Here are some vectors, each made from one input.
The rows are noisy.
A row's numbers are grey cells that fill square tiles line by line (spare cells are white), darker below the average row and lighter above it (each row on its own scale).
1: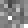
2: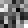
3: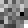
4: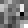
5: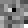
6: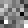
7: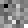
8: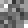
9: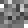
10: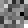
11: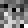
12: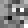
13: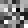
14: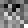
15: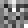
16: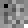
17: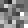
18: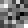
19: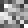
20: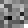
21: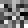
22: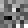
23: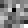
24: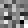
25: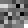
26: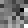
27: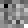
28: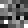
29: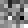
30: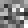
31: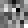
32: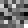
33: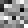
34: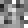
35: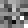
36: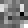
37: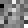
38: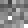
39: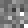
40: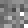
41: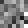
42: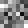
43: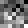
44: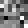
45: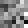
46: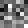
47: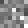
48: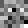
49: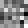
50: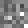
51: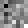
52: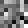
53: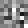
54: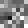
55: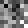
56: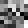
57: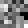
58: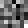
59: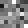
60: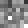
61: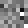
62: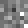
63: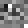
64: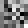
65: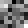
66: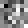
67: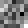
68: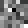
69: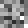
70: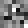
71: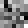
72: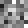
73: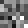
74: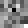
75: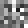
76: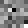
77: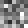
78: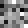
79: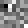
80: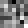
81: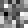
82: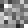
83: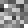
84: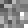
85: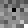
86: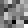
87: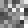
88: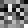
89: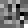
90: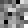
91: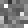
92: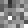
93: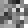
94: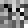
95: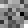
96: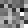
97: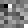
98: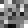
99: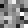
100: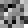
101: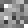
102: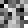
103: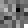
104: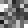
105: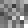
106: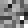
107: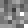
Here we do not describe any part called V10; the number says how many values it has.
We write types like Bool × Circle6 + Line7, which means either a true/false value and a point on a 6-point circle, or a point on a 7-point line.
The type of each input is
(Label11 + Line6) × V10.
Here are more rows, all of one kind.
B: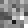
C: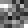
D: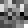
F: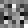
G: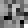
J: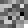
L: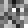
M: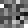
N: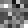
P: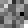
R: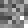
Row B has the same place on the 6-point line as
L and R.
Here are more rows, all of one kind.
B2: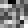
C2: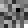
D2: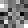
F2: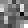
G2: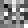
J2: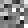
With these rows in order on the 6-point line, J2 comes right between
B2 and G2.
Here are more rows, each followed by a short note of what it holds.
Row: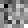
one of 11 labels and a value of V10
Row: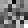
a point on a 6-point line and a value of V10
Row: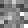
one of 11 labels and a value of V10
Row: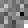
a point on a 6-point line and a value of V10
